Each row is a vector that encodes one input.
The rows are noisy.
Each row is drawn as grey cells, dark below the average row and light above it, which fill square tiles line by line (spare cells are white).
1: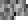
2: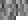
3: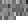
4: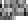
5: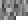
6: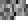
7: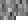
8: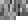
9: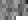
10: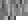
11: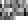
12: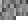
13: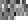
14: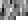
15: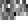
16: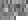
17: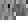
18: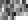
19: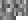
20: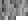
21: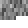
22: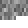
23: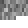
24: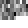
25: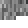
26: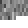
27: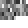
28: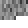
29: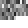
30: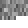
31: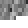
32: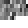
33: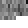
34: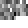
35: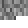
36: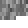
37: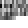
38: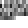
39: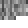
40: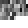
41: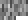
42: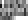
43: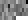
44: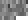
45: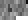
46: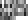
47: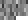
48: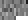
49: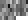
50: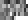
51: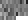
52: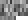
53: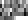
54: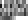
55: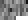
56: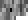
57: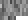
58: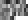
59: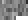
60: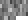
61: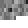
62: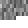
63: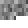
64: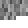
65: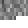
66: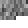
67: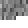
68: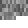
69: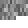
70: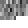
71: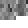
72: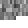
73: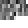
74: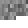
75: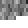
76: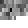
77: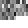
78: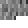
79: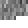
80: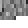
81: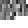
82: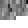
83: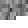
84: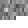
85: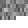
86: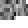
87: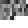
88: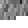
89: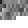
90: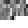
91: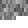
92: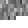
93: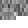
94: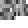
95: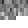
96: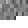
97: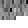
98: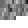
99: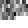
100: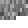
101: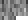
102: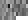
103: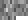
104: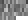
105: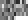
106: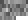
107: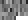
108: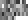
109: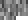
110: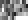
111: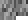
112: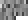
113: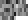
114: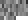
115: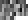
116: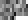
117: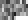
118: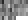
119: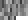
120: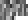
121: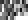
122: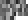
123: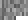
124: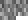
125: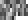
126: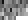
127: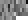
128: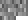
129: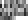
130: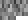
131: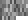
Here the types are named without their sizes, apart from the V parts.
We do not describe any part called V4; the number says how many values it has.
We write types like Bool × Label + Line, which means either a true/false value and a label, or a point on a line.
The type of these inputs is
Line + List(Bool × V4).
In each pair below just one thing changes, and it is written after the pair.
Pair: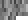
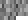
the value of V4 in item 2 of the list
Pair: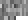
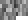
the value of V4 in item 2 of the list
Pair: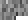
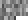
the true/false value in item 1 of the list
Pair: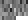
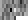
the value of V4 in item 1 of the list
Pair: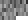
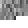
the value of V4 in item 1 of the list
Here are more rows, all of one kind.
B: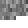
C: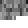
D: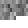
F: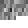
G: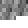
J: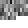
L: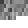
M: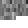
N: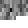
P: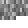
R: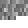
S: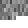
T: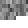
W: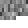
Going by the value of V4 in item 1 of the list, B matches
J, P and R.
